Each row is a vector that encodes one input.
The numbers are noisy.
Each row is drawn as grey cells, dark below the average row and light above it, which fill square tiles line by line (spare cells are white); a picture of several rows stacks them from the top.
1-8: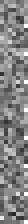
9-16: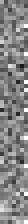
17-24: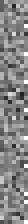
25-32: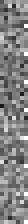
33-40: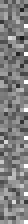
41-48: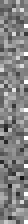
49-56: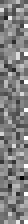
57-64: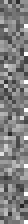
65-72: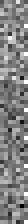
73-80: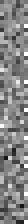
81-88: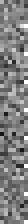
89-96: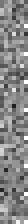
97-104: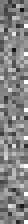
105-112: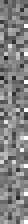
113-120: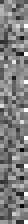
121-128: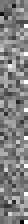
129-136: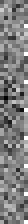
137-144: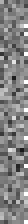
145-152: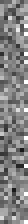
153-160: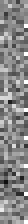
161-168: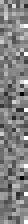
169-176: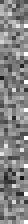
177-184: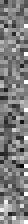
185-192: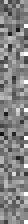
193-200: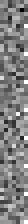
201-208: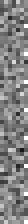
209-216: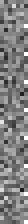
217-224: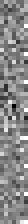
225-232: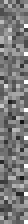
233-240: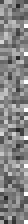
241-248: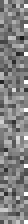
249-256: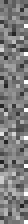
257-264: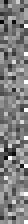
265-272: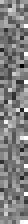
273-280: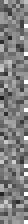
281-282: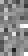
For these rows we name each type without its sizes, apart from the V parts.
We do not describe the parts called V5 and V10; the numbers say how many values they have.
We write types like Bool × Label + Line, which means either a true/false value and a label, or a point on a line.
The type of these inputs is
Bool × Bool × Bool × Bool + (Label + Line × Line × V5) × V10.
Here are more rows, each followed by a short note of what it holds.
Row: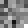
four true/false values
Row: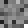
four true/false values
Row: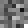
four true/false values
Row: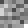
a point on each of two lines, a value of V5 and a value of V10
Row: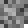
four true/false values
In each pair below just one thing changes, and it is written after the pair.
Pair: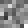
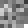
the value of V10
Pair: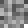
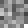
the place on one of the two lines
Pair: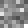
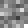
the value of V5
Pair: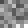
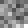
the value of V5
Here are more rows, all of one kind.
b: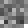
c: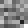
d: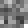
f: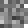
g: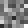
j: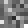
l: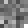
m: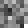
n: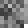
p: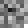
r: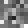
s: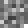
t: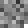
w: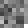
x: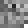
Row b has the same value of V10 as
d, l, m and w.
